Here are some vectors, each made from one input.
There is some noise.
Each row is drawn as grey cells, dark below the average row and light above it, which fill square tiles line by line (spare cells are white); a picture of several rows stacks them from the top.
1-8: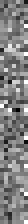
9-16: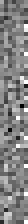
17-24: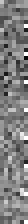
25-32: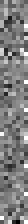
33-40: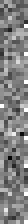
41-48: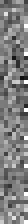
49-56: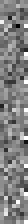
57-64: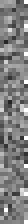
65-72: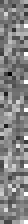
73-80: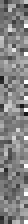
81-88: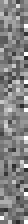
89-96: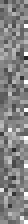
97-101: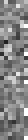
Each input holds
a point on a 9-point line and a node of each of two 9-node trees.
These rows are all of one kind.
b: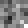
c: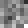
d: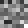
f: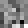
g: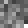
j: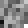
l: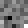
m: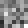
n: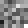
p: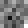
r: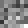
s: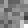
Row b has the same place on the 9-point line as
c and n.
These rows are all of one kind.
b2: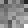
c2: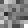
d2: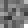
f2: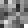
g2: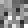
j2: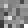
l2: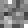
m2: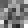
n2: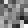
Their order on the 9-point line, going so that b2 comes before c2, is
d2, m2, f2, b2, g2, j2, c2, l2, n2.
